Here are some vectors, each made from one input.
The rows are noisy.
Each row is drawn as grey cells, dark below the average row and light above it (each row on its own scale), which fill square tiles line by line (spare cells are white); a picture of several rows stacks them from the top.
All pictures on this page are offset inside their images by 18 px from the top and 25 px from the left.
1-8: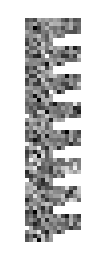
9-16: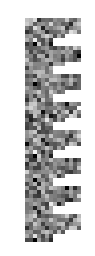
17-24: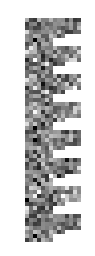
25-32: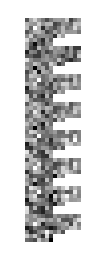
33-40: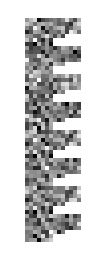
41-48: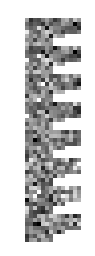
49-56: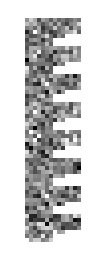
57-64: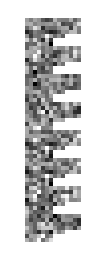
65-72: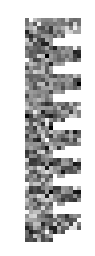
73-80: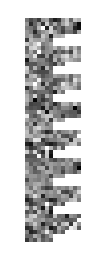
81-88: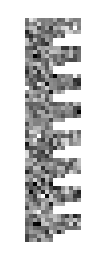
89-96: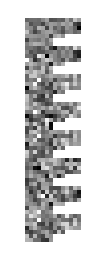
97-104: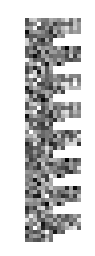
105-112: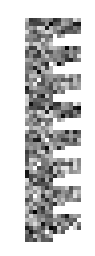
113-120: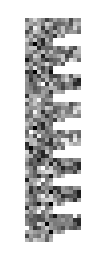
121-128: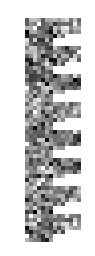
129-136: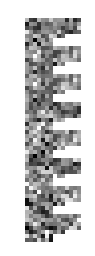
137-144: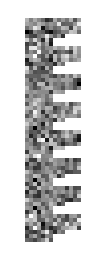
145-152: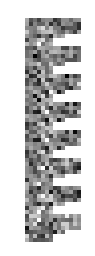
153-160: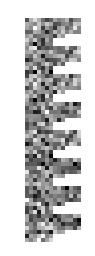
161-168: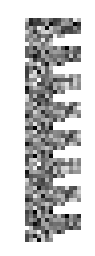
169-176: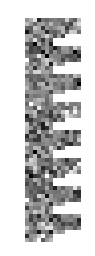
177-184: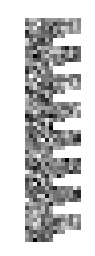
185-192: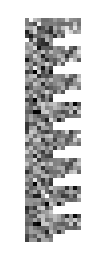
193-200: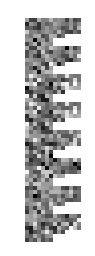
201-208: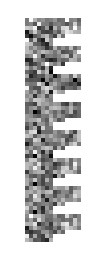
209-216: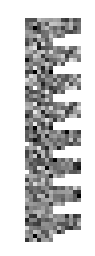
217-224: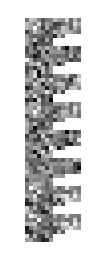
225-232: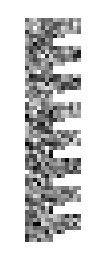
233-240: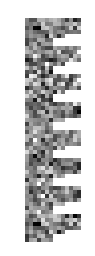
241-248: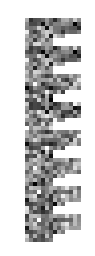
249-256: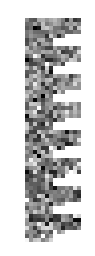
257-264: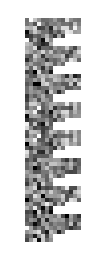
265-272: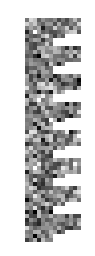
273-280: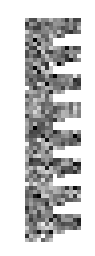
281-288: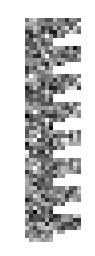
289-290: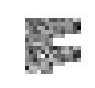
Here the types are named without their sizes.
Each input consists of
either a point on a circle and a true/false value, or a point on a line.
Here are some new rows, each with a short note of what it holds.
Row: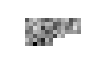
a point on a line
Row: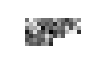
a point on a line
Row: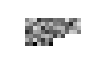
a point on a line
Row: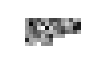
a point on a circle and a true/false value
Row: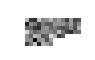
a point on a circle and a true/false value
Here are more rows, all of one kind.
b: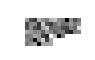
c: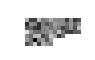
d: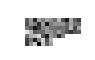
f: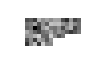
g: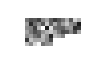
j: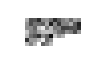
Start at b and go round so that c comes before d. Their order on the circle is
b, c, d, f, g, j.
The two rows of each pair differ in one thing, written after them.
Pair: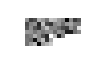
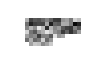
the true/false value
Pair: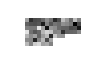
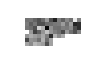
the place on the circle
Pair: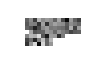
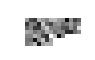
the place on the circle
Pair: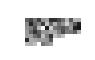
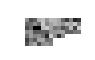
the true/false value
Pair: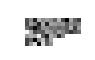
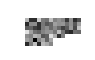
the place on the circle
